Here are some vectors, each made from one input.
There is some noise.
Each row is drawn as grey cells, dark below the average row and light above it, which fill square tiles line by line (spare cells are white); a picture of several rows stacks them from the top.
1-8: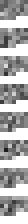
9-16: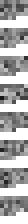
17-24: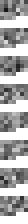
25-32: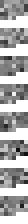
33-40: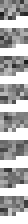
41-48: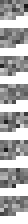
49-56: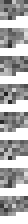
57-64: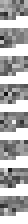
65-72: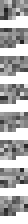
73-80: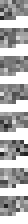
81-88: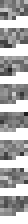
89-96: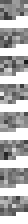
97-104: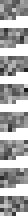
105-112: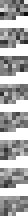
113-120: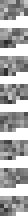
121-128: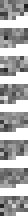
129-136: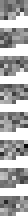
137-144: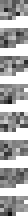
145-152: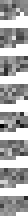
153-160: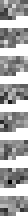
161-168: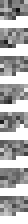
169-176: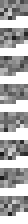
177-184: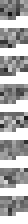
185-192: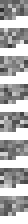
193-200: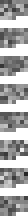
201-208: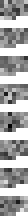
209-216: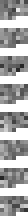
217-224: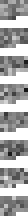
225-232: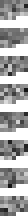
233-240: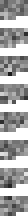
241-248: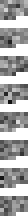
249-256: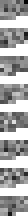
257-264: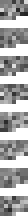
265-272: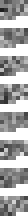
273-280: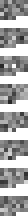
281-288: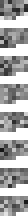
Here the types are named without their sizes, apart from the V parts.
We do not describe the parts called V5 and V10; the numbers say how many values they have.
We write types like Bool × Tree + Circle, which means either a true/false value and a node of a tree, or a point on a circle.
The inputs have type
(Bool × V10 + Line) × V5.
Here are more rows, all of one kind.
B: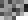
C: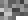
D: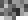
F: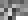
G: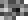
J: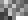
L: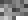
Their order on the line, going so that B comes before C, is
B, D, L, G, C, F, J.
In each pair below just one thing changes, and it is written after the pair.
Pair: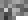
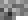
the true/false value
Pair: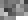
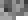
the true/false value
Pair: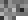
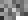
the true/false value
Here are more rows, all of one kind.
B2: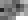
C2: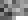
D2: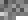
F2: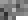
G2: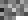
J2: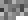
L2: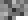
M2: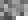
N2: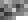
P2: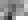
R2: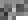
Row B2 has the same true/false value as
C2, G2, N2 and P2.
